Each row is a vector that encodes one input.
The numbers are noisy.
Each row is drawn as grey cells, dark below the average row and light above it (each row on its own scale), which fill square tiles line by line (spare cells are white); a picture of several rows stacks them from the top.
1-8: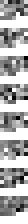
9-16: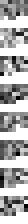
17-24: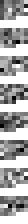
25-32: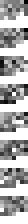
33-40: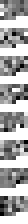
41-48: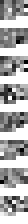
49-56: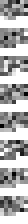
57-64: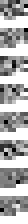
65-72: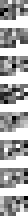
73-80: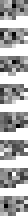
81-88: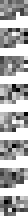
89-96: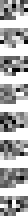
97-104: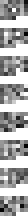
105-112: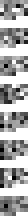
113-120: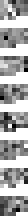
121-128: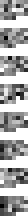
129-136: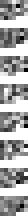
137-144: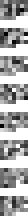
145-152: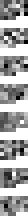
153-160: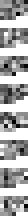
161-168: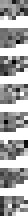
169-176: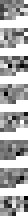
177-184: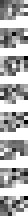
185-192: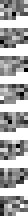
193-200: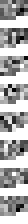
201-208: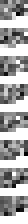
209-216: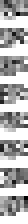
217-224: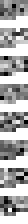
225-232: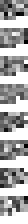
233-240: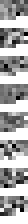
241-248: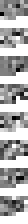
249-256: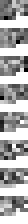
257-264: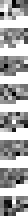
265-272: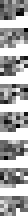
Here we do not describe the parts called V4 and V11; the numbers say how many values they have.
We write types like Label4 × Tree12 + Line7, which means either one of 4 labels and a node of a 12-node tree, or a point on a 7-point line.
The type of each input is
(Bool × Bool × Bool + Unit) × Label6 + V4 × V11.
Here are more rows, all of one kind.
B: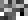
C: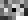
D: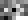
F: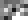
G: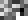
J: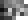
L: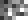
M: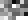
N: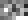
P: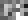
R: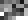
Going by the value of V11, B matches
C, D and G.
